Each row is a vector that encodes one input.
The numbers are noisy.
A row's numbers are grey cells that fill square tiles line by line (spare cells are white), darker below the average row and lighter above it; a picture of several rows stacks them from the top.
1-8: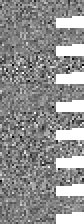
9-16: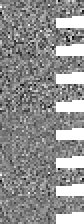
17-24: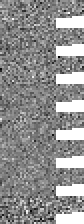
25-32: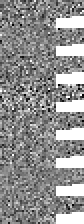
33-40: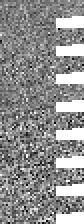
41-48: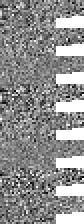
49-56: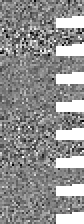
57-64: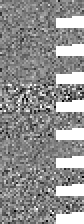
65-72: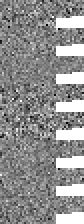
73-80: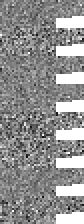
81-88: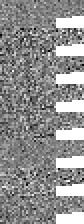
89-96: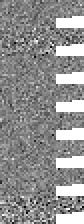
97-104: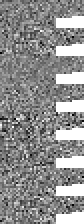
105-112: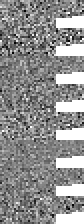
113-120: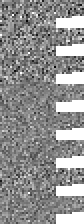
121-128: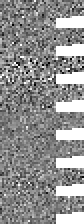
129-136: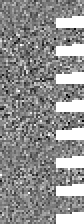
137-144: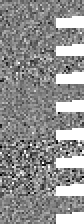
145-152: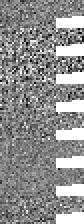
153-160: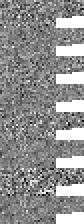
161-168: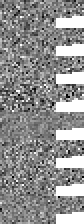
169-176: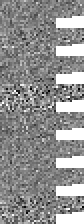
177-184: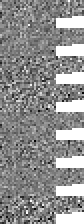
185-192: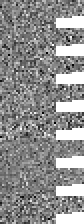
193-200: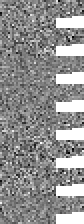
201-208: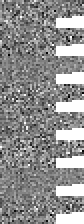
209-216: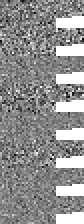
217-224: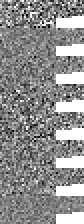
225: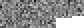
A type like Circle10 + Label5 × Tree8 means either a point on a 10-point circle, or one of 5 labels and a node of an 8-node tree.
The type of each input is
Bool × Bool × Bool × Bool + Line13.
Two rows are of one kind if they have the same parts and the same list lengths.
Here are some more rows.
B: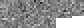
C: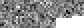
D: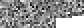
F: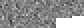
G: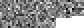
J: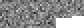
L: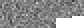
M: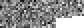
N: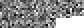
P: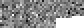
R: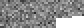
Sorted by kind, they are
B, D, F, J, L, M, R
C, G, N, P

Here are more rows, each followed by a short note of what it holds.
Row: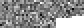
a point on a 13-point line
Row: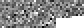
a point on a 13-point line
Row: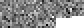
a point on a 13-point line
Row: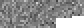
four true/false values
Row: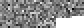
a point on a 13-point line
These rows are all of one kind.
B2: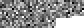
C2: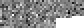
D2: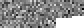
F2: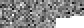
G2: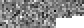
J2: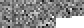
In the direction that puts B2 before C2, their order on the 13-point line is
D2, B2, F2, C2, G2, J2.
